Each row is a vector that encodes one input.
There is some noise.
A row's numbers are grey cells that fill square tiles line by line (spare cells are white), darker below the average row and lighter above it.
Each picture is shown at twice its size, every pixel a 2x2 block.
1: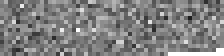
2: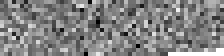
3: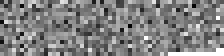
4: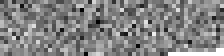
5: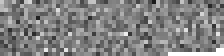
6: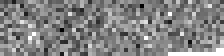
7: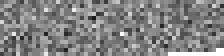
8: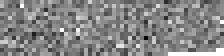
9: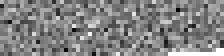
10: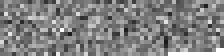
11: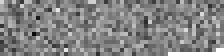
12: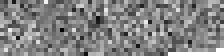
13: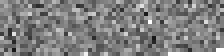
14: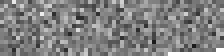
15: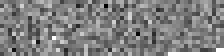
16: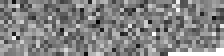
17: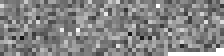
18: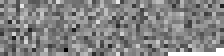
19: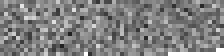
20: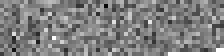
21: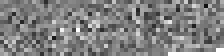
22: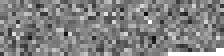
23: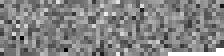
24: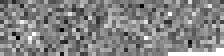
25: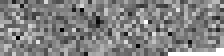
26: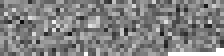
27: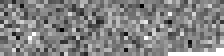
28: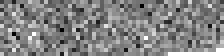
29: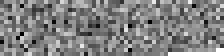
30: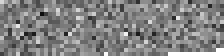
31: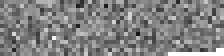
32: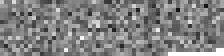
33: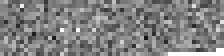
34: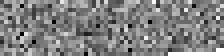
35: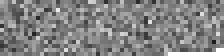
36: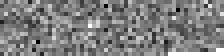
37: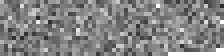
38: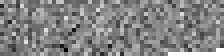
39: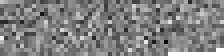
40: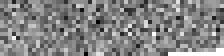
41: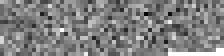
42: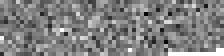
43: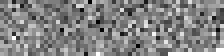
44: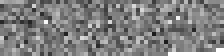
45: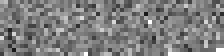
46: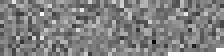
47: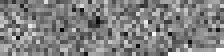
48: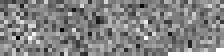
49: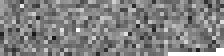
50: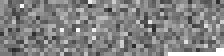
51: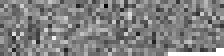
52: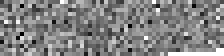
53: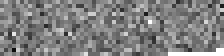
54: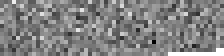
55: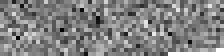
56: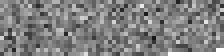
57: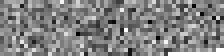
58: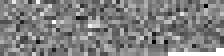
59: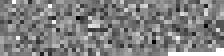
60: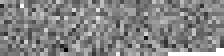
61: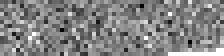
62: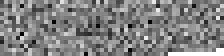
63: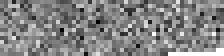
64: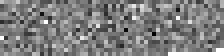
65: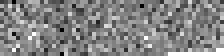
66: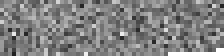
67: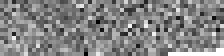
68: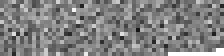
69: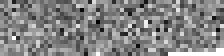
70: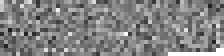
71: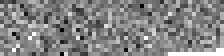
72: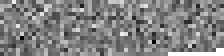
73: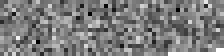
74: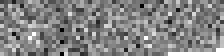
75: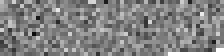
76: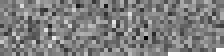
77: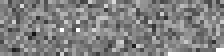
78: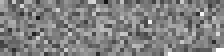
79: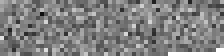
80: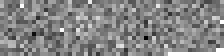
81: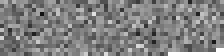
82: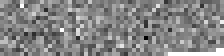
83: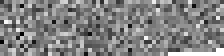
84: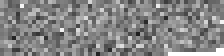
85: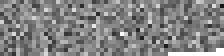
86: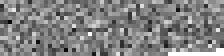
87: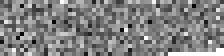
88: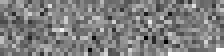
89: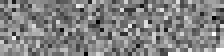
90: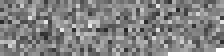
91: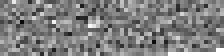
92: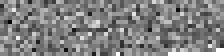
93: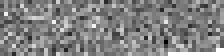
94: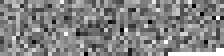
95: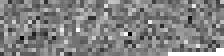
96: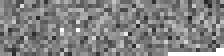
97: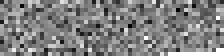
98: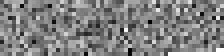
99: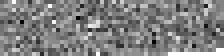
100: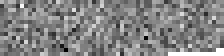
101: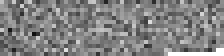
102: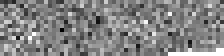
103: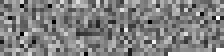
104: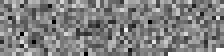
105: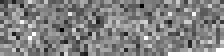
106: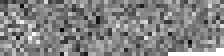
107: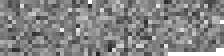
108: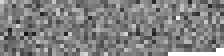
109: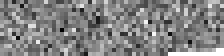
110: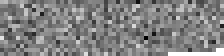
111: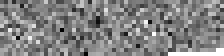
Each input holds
either a point on a 6-point line and a true/false value, or a point on an 8-point line and a point on a 9-point line.
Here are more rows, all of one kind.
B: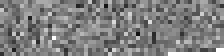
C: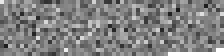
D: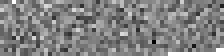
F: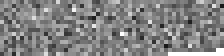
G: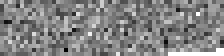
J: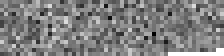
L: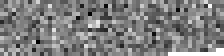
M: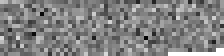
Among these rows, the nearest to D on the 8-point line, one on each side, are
B and F.
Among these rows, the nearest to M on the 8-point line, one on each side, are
B and J.
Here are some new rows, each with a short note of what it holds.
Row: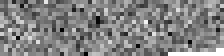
a point on a 6-point line and a true/false value
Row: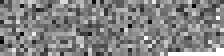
a point on a 6-point line and a true/false value
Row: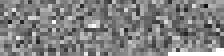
a point on an 8-point line and a point on a 9-point line
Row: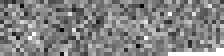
a point on a 6-point line and a true/false value
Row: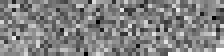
a point on a 6-point line and a true/false value
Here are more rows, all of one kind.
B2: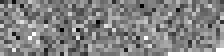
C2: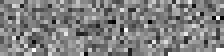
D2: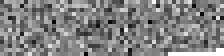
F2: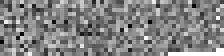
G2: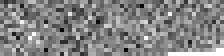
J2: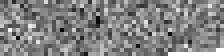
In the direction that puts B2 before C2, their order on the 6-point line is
B2, G2, F2, J2, D2, C2.
